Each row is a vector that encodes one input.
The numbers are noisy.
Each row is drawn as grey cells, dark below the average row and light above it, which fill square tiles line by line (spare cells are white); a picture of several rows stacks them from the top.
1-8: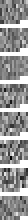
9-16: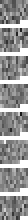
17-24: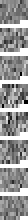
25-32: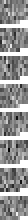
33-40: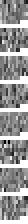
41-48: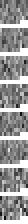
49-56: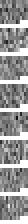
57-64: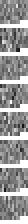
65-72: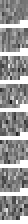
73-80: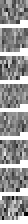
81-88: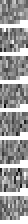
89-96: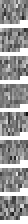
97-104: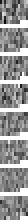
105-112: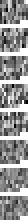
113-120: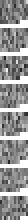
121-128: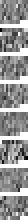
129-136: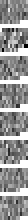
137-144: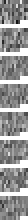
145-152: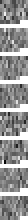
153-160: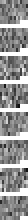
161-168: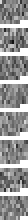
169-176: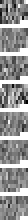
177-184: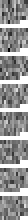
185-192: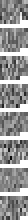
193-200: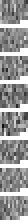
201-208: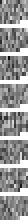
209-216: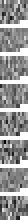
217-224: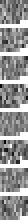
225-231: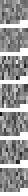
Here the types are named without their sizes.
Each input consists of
a list of items, each a point on each of two lines.
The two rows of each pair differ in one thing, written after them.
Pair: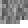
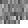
the place on one of the two lines in item 1 of the list
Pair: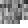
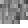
the place on one of the two lines in item 2 of the list
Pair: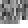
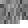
the place on one of the two lines in item 2 of the list
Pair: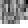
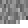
the place on one of the two lines in item 2 of the list
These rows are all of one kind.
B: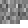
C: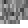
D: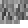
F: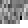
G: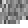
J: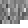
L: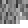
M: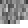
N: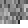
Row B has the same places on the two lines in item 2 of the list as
C and F.
